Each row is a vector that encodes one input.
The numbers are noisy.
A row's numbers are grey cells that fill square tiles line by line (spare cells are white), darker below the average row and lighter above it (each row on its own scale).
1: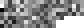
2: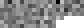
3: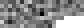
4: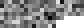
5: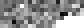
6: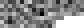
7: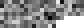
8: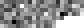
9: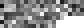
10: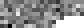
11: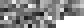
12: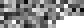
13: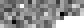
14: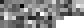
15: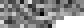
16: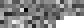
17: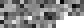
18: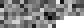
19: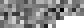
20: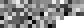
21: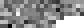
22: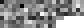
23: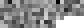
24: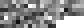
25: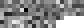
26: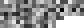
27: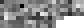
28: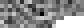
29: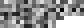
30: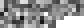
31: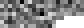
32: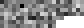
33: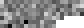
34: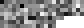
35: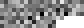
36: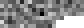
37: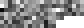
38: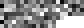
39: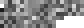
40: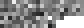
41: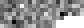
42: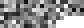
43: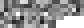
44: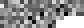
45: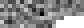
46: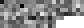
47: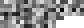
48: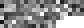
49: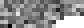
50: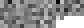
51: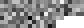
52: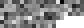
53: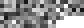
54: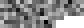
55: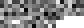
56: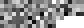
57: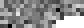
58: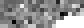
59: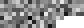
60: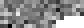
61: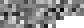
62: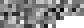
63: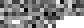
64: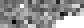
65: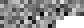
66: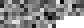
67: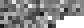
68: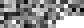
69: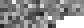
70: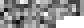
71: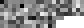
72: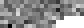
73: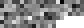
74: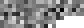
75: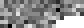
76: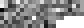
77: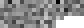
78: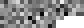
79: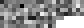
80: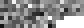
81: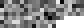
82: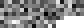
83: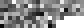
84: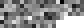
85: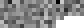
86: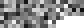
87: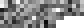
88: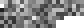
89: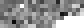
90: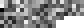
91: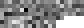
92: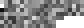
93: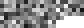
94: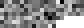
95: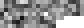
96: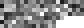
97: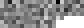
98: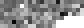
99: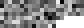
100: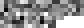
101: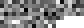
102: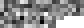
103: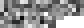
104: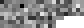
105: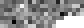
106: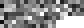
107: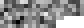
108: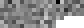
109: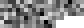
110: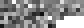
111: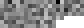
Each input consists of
either one of 9 labels and a true/false value, or a point on an 8-point line.
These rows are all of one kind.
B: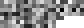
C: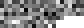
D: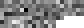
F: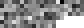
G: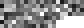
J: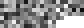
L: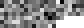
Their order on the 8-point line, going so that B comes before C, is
B, J, G, F, L, C, D.
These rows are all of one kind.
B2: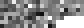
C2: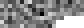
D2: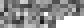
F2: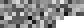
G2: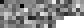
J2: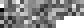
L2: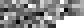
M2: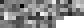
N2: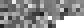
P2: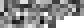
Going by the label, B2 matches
L2 and N2.
